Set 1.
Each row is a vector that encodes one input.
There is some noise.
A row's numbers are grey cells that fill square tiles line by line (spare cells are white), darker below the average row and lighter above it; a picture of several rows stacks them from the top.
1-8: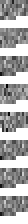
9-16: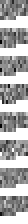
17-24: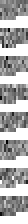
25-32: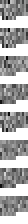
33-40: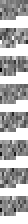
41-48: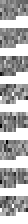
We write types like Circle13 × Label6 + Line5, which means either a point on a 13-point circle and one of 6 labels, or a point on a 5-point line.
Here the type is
Tree7 + Unit.
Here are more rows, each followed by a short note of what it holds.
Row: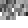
a node of a 7-node tree
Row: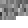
a node of a 7-node tree
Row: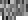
a fixed value
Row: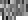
a fixed value
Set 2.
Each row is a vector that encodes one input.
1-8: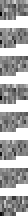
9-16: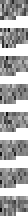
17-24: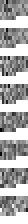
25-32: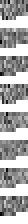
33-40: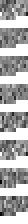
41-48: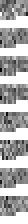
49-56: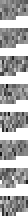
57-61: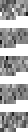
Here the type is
Tree7 + Unit.
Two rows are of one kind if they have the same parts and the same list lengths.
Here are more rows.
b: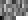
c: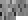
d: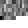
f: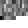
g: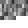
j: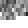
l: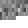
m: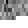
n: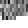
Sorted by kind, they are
b, c, d, f, g, j, l, m
n

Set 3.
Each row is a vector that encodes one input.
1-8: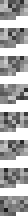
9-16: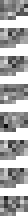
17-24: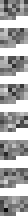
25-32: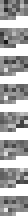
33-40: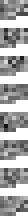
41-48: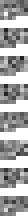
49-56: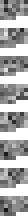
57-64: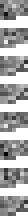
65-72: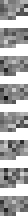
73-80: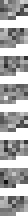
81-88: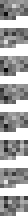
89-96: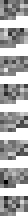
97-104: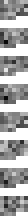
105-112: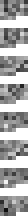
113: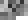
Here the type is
Label5.
